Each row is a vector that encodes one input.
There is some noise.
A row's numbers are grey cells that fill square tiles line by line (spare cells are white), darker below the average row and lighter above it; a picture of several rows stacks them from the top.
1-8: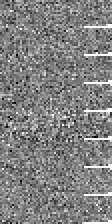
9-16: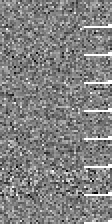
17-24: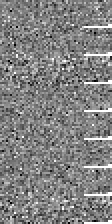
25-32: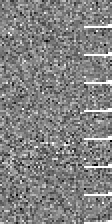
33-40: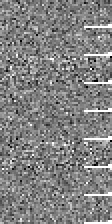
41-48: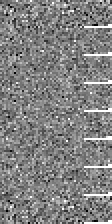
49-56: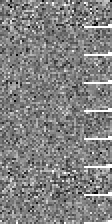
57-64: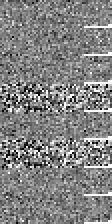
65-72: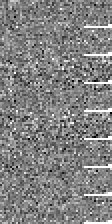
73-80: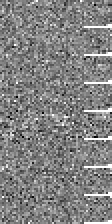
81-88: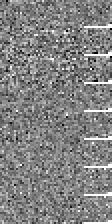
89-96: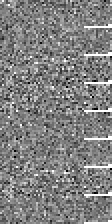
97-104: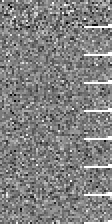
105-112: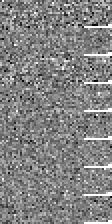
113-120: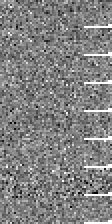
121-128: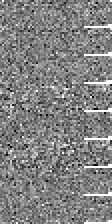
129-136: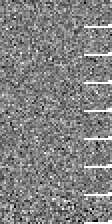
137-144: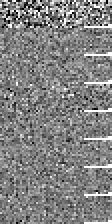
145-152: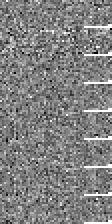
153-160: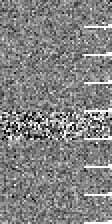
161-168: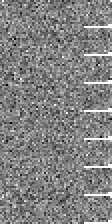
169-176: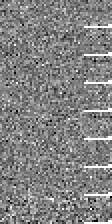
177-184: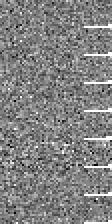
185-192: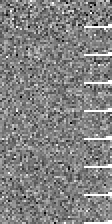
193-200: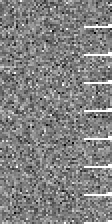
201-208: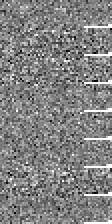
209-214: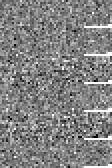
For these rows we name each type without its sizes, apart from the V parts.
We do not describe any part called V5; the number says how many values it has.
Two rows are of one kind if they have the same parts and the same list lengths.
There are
4 kinds of row.
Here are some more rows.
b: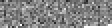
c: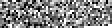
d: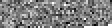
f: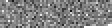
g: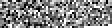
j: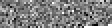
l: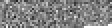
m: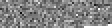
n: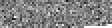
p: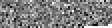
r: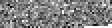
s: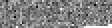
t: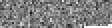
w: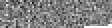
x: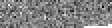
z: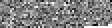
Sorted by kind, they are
b, f, l, m, n, t, w
c, g
d, j, p, r, z
s, x

